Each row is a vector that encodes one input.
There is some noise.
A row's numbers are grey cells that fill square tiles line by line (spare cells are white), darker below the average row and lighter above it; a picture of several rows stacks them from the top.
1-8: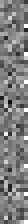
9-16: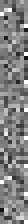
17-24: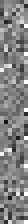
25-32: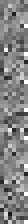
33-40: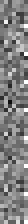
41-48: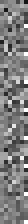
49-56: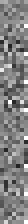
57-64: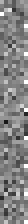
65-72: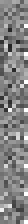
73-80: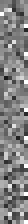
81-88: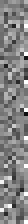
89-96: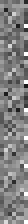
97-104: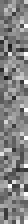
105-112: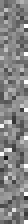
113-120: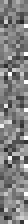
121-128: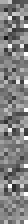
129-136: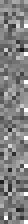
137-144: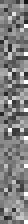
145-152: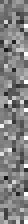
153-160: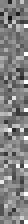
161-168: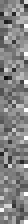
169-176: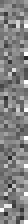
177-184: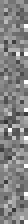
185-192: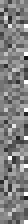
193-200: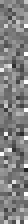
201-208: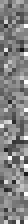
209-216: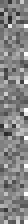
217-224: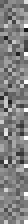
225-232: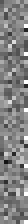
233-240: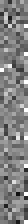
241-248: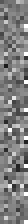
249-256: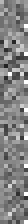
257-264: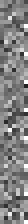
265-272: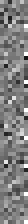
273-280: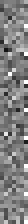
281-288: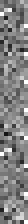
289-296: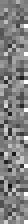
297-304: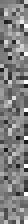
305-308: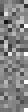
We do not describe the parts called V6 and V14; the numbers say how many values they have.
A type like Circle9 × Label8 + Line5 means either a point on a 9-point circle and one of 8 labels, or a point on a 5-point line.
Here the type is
Bool × Tree12 × V6 × V14.
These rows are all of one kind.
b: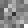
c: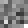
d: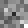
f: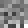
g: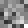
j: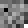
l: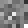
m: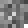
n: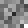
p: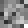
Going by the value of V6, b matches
f, g and p.
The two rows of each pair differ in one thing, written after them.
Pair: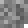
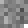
the value of V6
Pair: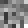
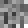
the true/false value
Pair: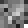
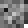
the value of V6
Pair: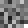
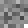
the node of the tree
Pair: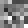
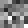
the true/false value
